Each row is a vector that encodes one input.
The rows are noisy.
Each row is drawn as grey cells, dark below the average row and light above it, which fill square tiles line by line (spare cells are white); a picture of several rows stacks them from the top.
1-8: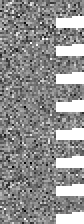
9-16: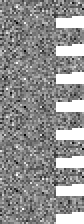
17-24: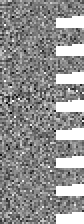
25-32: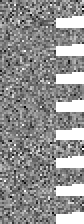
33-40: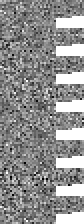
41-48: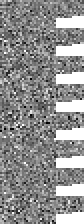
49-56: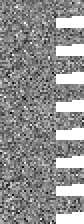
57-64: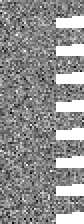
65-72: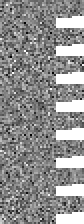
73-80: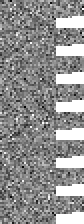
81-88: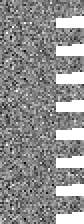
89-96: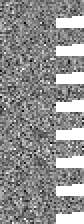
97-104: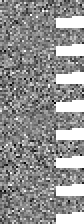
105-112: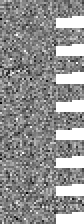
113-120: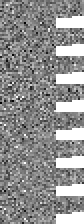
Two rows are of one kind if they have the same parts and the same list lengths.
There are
2 kinds of row.
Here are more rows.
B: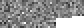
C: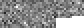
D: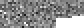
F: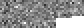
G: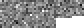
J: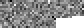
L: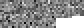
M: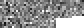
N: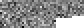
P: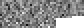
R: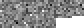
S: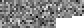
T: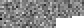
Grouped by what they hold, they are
B, C, D, F, G, M, N, P, R, T
J, L, S

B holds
a point on a 15-point circle.
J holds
a point on an 8-point line.
